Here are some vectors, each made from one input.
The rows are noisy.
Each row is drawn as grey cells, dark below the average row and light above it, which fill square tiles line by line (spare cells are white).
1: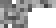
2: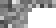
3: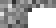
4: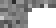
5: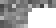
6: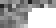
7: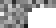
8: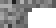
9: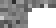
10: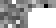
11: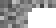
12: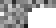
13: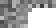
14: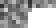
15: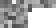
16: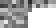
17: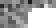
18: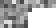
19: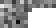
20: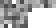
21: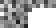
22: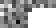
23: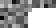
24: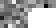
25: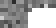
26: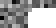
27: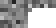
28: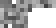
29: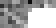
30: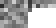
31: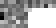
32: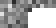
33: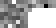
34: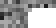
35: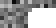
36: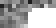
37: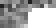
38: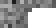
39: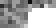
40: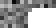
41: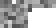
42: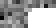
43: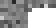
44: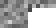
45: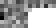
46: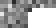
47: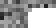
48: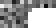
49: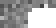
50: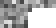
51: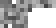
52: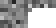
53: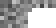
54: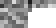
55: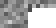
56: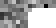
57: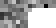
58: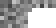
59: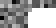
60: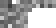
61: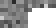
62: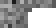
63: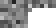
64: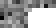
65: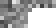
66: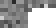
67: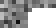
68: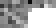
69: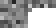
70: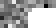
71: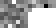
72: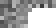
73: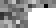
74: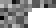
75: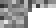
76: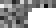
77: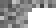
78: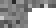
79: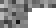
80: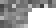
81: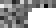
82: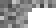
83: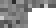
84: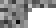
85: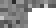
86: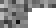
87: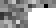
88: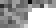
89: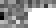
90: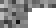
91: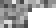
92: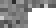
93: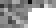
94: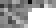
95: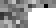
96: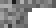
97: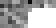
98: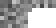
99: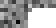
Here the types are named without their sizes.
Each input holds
a node of each of two trees.
